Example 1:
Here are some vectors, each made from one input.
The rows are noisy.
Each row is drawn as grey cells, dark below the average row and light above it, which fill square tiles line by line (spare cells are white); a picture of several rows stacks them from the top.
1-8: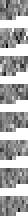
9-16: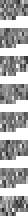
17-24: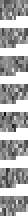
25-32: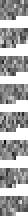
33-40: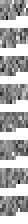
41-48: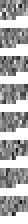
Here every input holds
either a point on a 5-point line, or a point on a 7-point line.
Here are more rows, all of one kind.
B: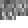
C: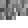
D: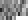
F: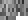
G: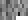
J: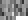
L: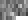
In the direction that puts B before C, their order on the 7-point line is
F, J, L, B, G, C, D.
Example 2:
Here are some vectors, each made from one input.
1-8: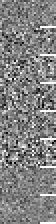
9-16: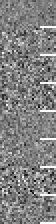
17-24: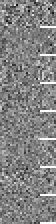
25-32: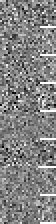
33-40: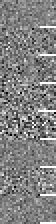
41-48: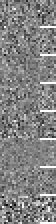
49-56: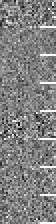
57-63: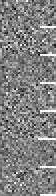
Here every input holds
a point on a 5-point circle and four true/false values.
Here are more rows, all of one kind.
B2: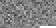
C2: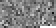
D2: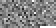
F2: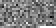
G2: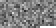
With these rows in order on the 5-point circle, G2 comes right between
D2 and F2.
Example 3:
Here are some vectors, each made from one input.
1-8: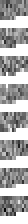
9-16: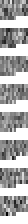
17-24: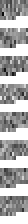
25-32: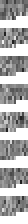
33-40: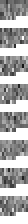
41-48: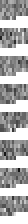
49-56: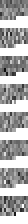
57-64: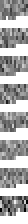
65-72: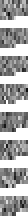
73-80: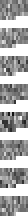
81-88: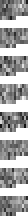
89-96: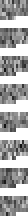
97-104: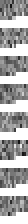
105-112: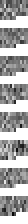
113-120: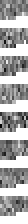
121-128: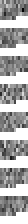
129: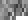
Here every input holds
a list of up to two points on a 13-point circle.
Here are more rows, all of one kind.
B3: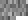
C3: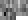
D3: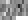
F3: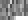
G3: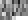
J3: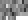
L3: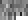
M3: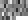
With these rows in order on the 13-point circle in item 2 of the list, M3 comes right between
D3 and F3.
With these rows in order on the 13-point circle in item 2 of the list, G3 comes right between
B3 and L3.
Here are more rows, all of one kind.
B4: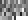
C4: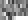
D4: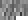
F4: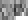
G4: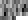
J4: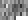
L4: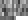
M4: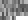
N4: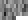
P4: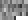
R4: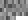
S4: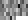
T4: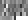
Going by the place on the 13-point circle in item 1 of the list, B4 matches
D4, J4, P4 and T4.
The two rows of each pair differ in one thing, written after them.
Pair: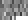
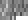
the place on the 13-point circle in item 2 of the list
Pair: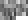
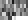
the place on the 13-point circle in item 1 of the list
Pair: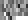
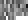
the place on the 13-point circle in item 1 of the list
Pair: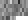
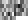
the place on the 13-point circle in item 1 of the list
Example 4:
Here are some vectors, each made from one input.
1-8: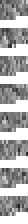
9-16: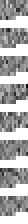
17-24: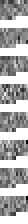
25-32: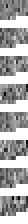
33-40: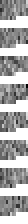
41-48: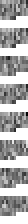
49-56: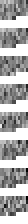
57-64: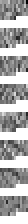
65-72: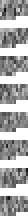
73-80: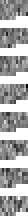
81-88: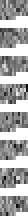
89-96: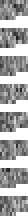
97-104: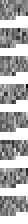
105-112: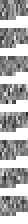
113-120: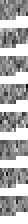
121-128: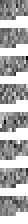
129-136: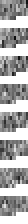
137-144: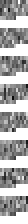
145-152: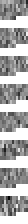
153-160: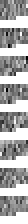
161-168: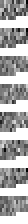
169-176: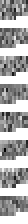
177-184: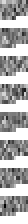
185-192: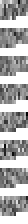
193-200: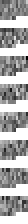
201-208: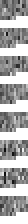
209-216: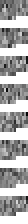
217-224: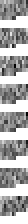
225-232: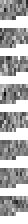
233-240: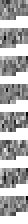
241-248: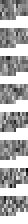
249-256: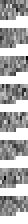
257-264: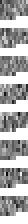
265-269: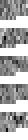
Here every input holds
either a point on a 13-point circle, or a point on a 10-point line.
